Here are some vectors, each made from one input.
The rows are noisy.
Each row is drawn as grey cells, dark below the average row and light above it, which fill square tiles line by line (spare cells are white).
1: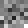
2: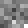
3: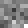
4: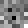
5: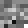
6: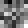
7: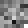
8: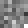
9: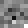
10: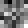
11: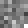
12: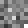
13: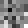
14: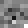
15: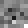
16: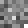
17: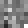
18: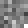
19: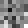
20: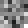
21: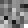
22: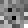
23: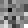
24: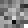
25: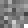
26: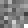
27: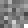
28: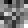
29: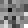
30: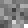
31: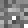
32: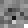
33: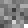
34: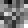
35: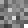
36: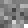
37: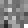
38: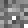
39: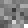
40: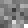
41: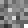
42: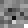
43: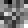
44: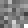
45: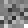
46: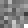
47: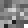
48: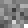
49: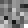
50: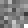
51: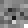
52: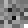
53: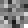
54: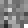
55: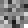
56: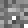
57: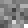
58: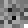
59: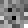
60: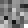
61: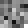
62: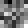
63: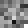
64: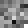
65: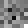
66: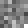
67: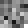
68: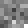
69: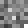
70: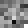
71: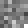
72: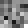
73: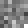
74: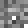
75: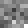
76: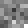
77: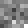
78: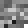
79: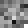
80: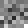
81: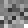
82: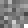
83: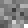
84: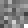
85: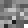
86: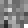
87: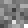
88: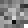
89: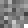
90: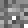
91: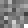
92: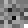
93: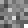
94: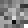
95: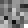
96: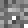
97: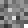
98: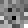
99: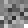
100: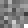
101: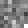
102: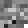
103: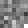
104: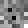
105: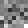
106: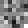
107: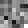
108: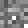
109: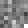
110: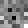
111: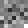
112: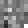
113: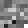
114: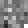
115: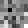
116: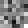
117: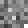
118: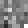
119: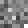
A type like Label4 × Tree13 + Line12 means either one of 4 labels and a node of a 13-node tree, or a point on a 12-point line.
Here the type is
Circle14 + Unit.
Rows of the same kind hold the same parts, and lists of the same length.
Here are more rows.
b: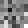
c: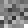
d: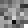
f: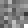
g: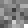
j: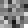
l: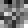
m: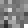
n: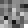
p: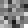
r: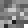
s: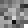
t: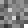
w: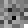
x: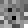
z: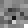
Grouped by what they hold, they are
b, c, d, f, g, j, m, n, p, r, s, t, w, x, z
l

